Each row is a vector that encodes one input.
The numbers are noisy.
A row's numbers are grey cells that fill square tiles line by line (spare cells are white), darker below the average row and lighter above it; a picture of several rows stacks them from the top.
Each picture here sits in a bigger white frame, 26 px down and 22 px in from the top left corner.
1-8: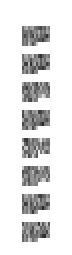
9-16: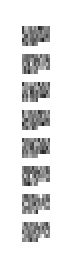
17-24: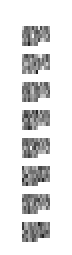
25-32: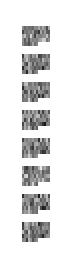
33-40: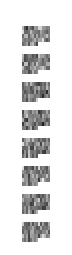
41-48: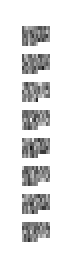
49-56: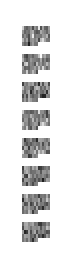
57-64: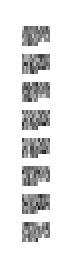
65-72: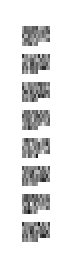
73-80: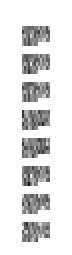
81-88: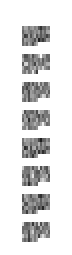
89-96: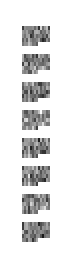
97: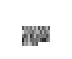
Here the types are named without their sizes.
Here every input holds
two labels, a point on each of two lines and a true/false value.
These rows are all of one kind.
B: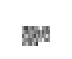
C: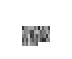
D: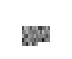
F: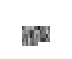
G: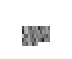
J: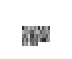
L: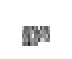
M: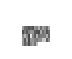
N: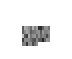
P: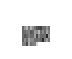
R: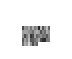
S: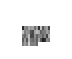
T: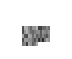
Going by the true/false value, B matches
L and M.
